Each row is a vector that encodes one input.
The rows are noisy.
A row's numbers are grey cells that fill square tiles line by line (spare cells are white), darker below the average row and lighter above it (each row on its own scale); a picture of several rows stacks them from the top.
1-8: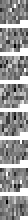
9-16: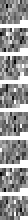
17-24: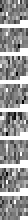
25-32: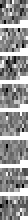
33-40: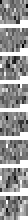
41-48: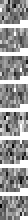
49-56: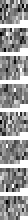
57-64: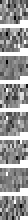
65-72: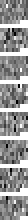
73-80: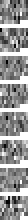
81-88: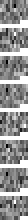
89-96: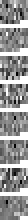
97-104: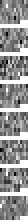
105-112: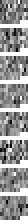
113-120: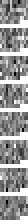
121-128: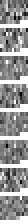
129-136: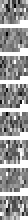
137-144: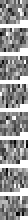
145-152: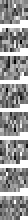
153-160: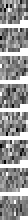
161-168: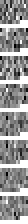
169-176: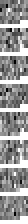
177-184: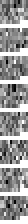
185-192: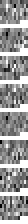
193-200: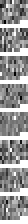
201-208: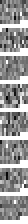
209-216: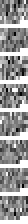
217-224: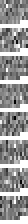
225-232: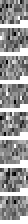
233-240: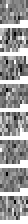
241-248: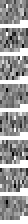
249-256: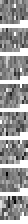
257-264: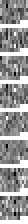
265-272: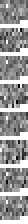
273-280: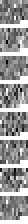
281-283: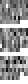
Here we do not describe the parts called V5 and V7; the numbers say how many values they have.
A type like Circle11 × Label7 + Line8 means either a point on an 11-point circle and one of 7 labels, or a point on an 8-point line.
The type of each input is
Bool × (Circle14 + V5 × V7) + Unit.
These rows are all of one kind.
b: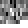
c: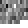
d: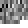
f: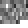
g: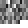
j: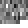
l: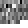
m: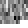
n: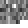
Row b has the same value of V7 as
g and j.
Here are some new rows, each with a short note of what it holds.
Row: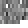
a point on a 14-point circle and a true/false value
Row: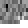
a point on a 14-point circle and a true/false value
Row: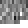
a true/false value, a value of V5 and a value of V7
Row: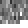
a true/false value, a value of V5 and a value of V7
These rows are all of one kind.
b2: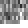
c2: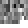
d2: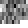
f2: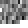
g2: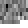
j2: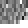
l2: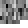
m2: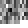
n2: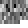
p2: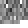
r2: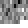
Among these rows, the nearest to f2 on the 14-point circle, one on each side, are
j2 and l2.
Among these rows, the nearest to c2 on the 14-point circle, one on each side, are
g2 and r2.
